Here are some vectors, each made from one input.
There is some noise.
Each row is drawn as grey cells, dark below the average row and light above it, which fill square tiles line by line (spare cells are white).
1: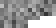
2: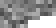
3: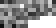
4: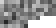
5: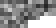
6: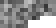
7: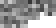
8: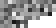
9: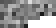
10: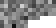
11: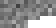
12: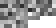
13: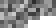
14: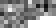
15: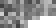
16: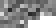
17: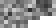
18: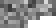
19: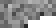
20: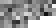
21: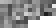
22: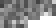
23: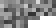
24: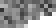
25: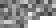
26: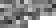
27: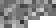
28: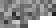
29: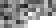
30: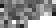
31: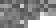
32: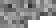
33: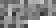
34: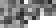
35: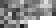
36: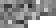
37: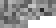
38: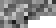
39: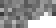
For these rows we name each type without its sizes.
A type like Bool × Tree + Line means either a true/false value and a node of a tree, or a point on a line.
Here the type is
(Bool × Bool × Bool + Unit) × Line.
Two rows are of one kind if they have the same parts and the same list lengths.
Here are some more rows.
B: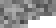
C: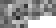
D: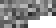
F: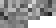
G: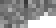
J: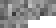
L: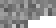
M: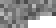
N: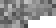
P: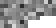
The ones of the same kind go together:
B, G, L, M, P
C, D, F, J, N

